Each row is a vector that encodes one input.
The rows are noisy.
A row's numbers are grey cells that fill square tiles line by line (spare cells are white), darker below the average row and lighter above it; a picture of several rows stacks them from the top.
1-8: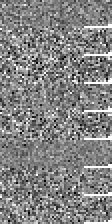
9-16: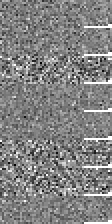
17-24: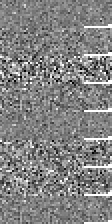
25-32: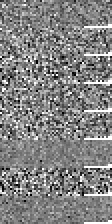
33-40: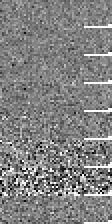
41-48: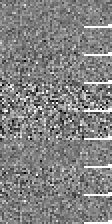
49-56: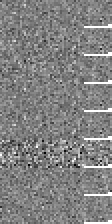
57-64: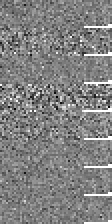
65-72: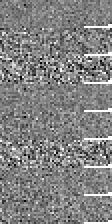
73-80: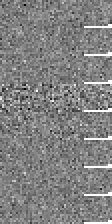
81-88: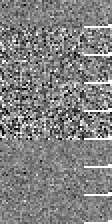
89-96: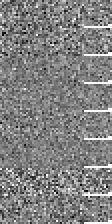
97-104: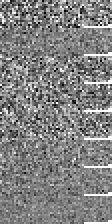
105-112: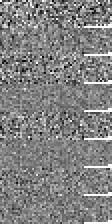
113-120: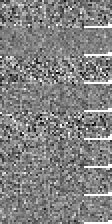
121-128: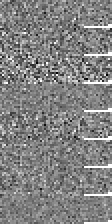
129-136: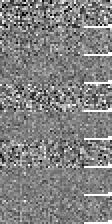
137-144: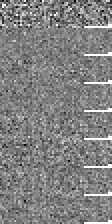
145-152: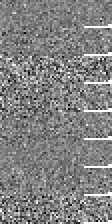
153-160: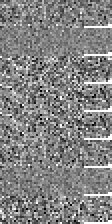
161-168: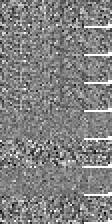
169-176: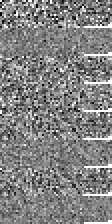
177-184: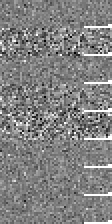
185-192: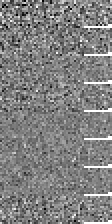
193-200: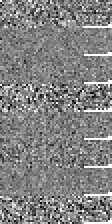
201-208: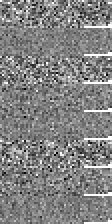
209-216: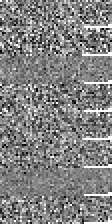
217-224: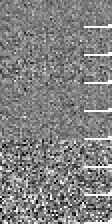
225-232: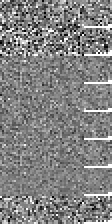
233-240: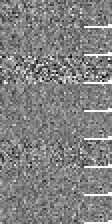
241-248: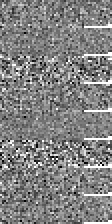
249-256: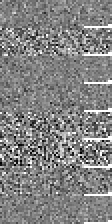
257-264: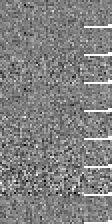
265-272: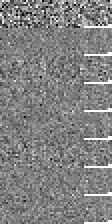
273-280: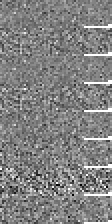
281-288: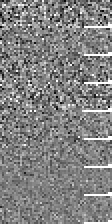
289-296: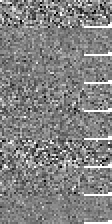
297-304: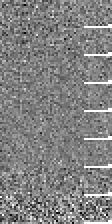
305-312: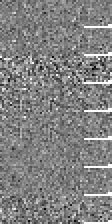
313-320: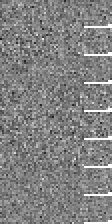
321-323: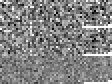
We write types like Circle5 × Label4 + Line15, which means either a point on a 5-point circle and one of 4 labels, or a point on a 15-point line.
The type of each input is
(Bool × Circle11 + Unit) × Line6 × Tree10 + Line10.
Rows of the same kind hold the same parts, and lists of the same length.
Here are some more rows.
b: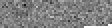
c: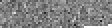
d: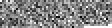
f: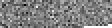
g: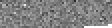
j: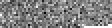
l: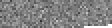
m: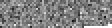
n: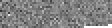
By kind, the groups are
b, f, l, m, n
c, g, j
d

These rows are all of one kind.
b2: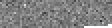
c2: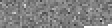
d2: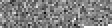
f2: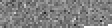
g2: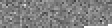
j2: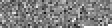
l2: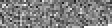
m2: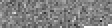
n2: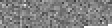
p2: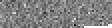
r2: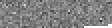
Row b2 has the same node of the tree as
f2, g2, l2 and n2.
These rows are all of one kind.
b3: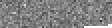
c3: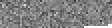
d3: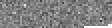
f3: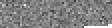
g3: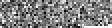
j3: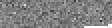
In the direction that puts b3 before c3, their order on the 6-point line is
f3, j3, d3, b3, g3, c3.
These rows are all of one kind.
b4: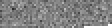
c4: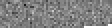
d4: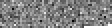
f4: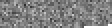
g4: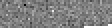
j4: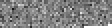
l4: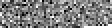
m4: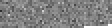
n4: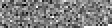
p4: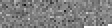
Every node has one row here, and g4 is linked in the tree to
d4 and m4.
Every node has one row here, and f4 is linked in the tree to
b4 and l4.
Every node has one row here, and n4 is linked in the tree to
j4 and l4.
